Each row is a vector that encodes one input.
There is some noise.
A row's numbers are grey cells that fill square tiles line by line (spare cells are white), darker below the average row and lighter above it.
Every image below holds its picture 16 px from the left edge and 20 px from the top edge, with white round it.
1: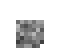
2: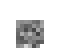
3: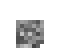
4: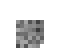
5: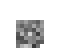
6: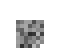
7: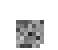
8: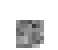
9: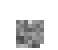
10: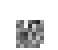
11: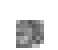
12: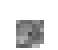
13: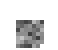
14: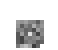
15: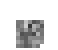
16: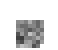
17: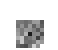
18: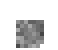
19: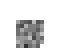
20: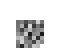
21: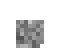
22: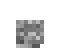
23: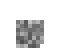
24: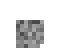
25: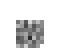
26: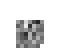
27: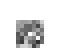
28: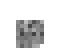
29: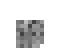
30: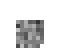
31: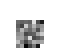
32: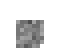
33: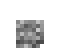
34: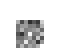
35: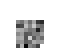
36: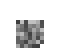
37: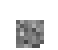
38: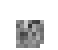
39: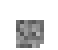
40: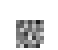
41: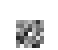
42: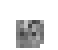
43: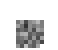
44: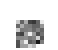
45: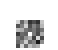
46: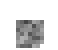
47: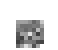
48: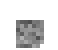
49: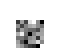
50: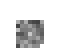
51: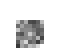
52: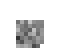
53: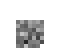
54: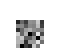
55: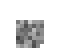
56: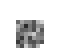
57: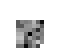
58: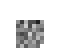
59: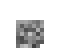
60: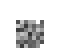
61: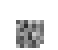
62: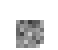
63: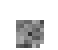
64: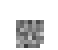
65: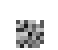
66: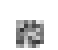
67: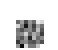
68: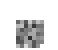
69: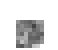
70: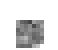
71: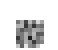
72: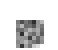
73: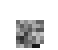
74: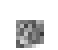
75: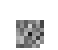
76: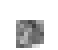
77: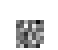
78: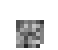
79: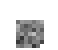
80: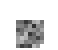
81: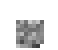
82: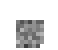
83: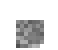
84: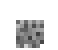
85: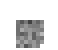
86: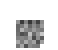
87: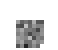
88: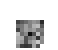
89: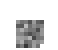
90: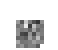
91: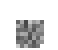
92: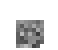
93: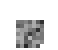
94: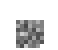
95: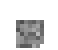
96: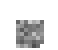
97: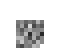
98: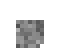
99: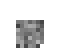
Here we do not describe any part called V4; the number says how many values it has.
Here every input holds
either a point on a 7-point line, or a true/false value and a value of V4.
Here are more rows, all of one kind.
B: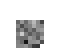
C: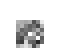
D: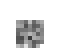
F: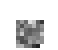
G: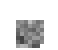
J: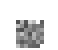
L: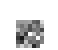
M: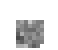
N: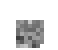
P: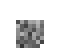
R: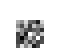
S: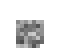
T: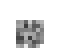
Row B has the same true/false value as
P and R.
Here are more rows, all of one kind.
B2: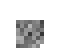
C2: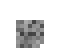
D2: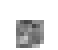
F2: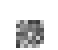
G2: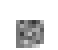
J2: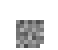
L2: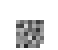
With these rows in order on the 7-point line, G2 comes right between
C2 and J2.
